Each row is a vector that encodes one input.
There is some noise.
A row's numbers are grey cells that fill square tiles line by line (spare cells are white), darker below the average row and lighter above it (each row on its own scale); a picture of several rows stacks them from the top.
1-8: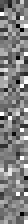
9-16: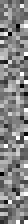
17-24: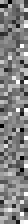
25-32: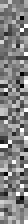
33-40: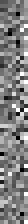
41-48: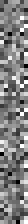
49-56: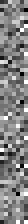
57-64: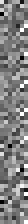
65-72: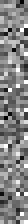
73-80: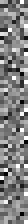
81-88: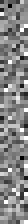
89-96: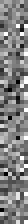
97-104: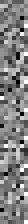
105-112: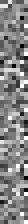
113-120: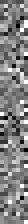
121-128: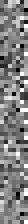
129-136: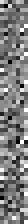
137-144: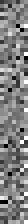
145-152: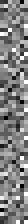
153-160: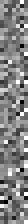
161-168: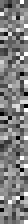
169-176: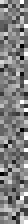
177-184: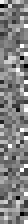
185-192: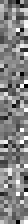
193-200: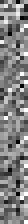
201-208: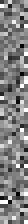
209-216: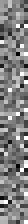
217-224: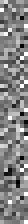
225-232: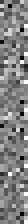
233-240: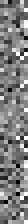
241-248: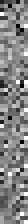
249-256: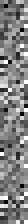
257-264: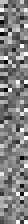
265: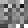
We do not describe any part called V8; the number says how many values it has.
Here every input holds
a list of up to two items, each a true/false value and a value of V8.
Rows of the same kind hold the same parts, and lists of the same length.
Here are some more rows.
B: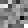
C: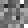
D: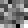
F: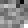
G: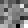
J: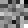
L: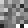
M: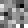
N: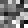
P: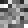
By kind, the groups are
B, D, G, J, L
C, N, P
F, M

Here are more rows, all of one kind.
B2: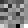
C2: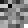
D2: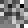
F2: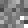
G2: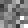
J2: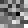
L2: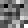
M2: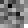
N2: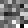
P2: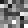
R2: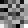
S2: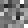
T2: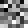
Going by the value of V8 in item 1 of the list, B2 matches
J2 and T2.
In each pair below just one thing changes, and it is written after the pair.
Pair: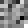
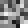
the true/false value in item 2 of the list
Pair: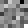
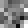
the value of V8 in item 1 of the list
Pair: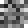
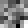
the value of V8 in item 1 of the list
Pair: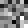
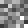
the value of V8 in item 2 of the list
